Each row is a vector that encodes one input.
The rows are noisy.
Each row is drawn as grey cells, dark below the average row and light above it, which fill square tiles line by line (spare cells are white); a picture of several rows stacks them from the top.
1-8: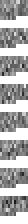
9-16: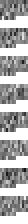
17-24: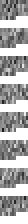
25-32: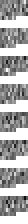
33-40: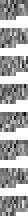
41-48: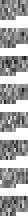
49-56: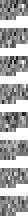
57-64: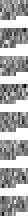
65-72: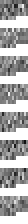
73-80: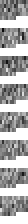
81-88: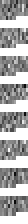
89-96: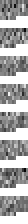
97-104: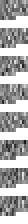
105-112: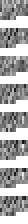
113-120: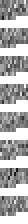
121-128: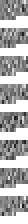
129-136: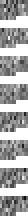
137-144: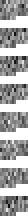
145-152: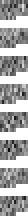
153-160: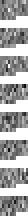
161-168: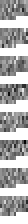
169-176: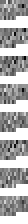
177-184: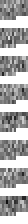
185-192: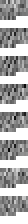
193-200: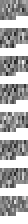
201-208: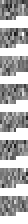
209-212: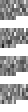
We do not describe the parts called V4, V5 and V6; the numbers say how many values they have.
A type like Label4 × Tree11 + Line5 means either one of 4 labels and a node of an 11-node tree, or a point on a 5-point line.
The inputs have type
(Bool × V4 × V6 + V5) × Line7 × Tree8.
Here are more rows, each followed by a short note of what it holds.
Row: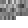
a point on a 7-point line, a node of an 8-node tree, a true/false value, a value of V4 and a value of V6
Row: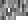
a point on a 7-point line, a node of an 8-node tree, a true/false value, a value of V4 and a value of V6
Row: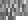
a point on a 7-point line, a node of an 8-node tree, a true/false value, a value of V4 and a value of V6
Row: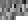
a point on a 7-point line, a node of an 8-node tree and a value of V5
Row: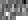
a point on a 7-point line, a node of an 8-node tree and a value of V5
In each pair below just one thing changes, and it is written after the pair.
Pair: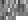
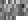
the true/false value
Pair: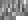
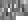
the node of the tree
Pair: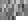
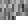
the value of V6
